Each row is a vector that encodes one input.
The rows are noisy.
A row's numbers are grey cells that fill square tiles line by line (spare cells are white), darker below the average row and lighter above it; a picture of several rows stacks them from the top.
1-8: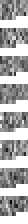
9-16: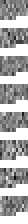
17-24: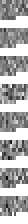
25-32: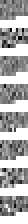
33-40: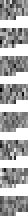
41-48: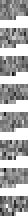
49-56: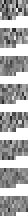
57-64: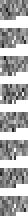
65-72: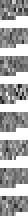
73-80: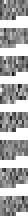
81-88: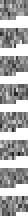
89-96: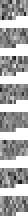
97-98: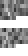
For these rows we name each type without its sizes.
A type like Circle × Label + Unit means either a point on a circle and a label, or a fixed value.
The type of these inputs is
List(Circle).
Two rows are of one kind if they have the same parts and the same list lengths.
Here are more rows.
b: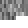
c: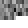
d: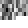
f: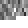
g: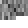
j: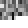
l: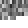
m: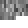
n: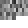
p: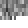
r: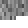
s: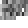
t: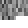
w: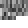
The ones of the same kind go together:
b, j, m, n, t
c, g, l, p, r, s, w
d, f

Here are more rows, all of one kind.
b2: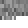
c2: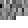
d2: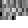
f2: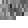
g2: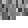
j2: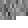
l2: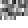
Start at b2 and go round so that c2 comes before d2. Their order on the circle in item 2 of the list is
b2, j2, c2, d2, l2, f2, g2.
